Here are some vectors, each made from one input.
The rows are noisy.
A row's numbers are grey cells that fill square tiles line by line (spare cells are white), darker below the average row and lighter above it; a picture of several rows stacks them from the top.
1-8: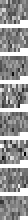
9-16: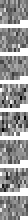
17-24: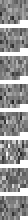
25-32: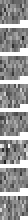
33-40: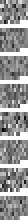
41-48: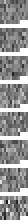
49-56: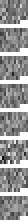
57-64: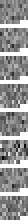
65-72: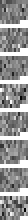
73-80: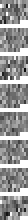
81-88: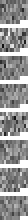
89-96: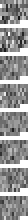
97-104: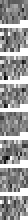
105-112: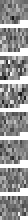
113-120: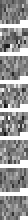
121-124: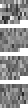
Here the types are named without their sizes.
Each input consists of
either a node of a tree, or a list of points on a line.
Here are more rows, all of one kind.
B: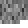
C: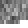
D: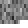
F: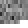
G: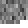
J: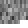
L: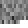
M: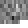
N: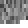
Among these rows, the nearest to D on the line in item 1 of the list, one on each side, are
B and F.
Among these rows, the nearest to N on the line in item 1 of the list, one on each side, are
C and J.
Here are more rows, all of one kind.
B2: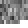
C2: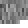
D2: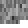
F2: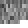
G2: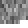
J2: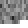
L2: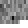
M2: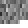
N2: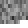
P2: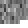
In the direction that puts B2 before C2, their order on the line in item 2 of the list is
J2, N2, L2, B2, P2, D2, G2, M2, F2, C2.
